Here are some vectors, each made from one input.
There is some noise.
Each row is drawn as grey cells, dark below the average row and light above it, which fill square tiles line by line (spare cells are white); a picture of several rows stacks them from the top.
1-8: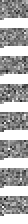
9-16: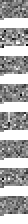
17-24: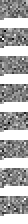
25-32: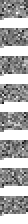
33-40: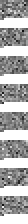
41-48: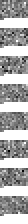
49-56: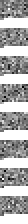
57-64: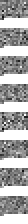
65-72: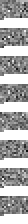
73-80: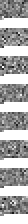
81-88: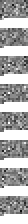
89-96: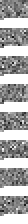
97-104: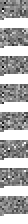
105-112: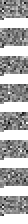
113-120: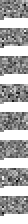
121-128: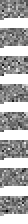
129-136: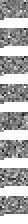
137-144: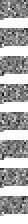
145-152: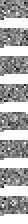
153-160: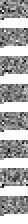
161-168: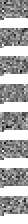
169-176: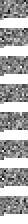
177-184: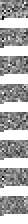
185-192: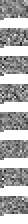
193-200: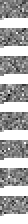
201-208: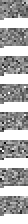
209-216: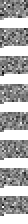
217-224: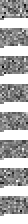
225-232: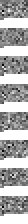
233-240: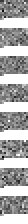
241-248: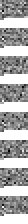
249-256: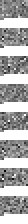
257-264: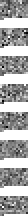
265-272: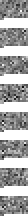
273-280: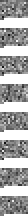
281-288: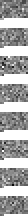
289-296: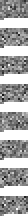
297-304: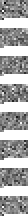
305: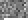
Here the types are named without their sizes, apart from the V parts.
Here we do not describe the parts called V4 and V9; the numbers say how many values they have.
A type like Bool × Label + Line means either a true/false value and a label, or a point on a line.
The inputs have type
(Bool × Bool × Bool × Bool + List(Line)) × V4 × V9.
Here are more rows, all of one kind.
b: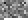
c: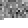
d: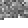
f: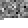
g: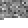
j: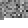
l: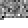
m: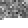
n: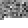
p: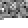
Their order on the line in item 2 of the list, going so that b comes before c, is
m, j, n, b, d, p, g, c, l, f.
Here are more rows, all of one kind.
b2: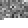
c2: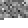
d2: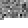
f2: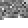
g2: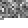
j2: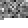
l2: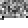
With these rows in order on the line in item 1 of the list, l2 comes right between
c2 and f2.
